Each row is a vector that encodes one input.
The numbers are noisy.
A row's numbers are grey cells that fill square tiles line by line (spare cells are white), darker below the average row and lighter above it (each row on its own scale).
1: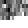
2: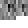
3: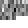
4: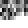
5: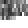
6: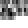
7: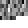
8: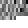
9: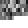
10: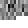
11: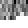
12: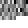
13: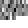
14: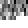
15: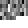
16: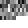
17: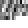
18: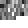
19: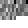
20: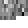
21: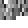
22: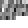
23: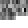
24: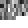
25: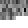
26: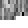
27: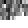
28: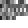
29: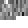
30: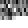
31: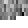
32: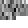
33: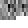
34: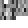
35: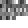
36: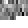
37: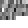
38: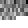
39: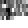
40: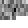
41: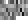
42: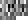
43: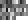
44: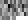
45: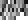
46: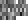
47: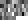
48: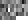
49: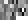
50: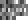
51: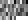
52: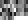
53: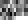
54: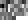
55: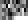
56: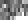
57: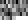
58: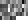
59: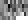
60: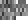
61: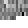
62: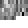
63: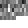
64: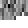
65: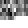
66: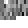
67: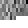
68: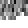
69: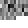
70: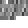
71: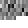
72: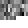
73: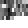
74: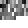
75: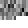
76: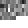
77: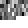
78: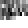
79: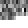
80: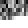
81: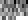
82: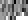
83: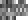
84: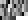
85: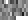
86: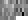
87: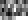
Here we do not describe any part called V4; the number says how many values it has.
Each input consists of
a value of V4, together with either a point on a 5-point circle and a true/false value, or a fixed value.
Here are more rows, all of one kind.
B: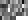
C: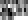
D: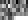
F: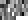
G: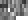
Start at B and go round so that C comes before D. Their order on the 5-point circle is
B, C, F, G, D.
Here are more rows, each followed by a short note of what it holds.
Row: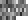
a value of V4
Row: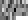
a value of V4
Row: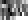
a value of V4
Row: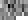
a value of V4
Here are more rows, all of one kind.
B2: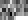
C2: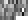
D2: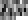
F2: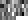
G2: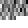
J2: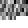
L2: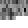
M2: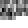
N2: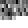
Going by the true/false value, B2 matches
J2 and M2.
